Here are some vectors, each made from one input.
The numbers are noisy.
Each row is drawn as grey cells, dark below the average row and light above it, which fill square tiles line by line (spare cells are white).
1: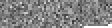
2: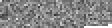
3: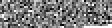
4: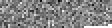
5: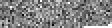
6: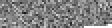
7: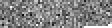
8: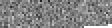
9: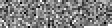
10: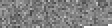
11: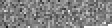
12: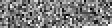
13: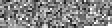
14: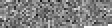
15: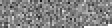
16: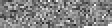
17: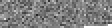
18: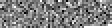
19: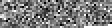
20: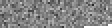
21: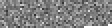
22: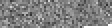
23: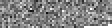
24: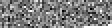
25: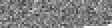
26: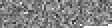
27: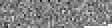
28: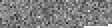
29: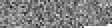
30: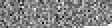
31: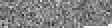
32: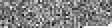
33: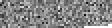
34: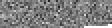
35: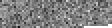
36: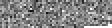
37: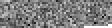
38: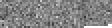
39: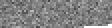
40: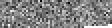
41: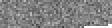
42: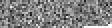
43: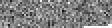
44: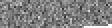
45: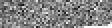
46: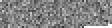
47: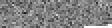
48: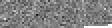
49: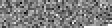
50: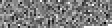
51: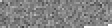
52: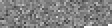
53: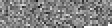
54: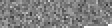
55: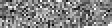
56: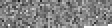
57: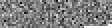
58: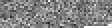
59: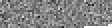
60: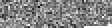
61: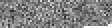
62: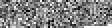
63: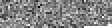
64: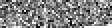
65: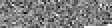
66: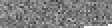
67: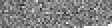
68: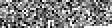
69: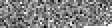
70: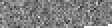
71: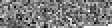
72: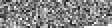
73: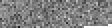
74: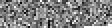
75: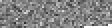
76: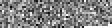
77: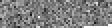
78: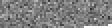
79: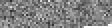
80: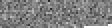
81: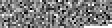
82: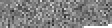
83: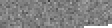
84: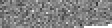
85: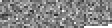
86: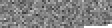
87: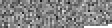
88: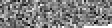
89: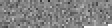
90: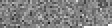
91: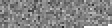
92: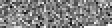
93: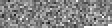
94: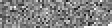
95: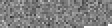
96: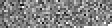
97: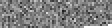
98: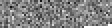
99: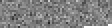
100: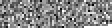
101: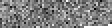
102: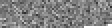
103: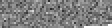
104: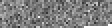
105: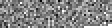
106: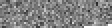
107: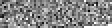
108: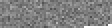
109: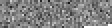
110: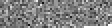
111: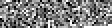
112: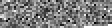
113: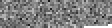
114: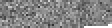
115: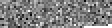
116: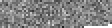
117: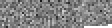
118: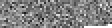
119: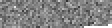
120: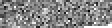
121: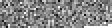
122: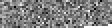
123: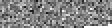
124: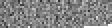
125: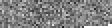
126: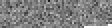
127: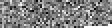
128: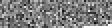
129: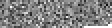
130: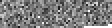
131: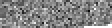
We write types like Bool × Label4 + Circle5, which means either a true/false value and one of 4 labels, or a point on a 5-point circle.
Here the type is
Tree12 + Tree14.
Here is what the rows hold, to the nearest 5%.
About 40% of them hold a node of a 12-node tree. The rest hold a node of a 14-node tree.
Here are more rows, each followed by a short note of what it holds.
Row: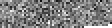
a node of a 14-node tree
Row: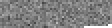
a node of a 14-node tree
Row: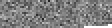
a node of a 14-node tree
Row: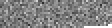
a node of a 14-node tree
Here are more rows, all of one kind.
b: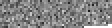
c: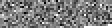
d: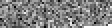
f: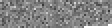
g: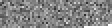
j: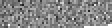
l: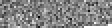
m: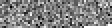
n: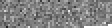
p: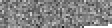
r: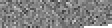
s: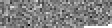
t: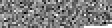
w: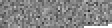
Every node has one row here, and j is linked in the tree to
c.
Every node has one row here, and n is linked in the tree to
m.
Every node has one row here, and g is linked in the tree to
s.
